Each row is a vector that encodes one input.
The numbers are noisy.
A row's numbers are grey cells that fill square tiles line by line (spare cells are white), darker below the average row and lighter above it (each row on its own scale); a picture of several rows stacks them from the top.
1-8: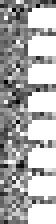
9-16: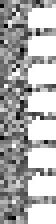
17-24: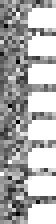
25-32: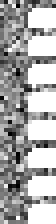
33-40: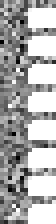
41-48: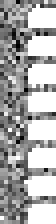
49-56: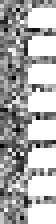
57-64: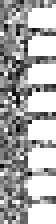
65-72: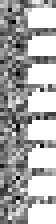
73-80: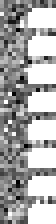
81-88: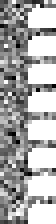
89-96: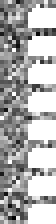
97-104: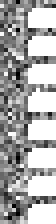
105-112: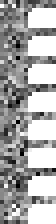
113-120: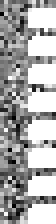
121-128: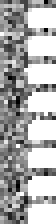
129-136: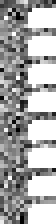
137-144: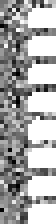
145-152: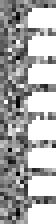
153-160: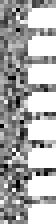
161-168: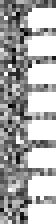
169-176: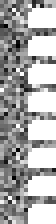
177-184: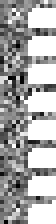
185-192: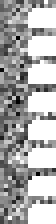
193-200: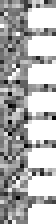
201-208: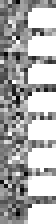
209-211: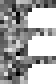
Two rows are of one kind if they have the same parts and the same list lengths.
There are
2 kinds of row.
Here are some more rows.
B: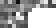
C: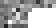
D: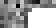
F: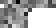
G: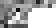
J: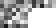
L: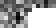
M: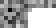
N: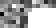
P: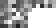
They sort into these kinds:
B, C, D, F, G, J, P
L, M, N

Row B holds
a point on an 11-point line.
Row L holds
a point on a 10-point circle and a true/false value.
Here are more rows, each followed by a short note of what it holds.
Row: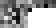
a point on a 10-point circle and a true/false value
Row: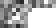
a point on an 11-point line
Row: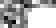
a point on a 10-point circle and a true/false value
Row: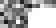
a point on a 10-point circle and a true/false value
